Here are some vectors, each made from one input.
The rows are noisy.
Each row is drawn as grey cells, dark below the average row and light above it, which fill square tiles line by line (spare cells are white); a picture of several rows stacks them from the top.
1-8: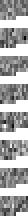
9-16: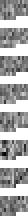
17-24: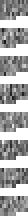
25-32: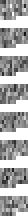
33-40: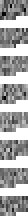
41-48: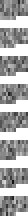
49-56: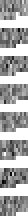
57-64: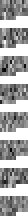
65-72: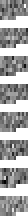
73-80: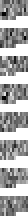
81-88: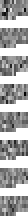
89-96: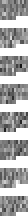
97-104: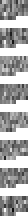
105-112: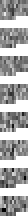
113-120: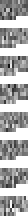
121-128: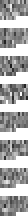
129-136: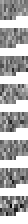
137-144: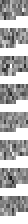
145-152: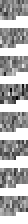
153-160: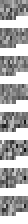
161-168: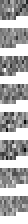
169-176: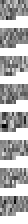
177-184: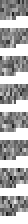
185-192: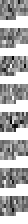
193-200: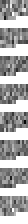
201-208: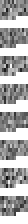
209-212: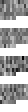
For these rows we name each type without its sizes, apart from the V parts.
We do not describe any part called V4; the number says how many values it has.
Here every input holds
a value of V4, together with either a point on a circle and a true/false value, or a fixed value.
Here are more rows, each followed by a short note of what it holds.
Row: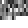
a value of V4
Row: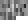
a point on a circle, a true/false value and a value of V4
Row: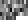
a point on a circle, a true/false value and a value of V4
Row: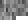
a point on a circle, a true/false value and a value of V4
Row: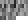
a point on a circle, a true/false value and a value of V4
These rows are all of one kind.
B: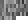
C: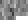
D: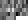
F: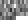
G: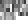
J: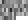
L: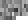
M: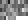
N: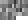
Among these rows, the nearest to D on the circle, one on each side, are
B and M.
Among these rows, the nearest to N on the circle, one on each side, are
F and J.
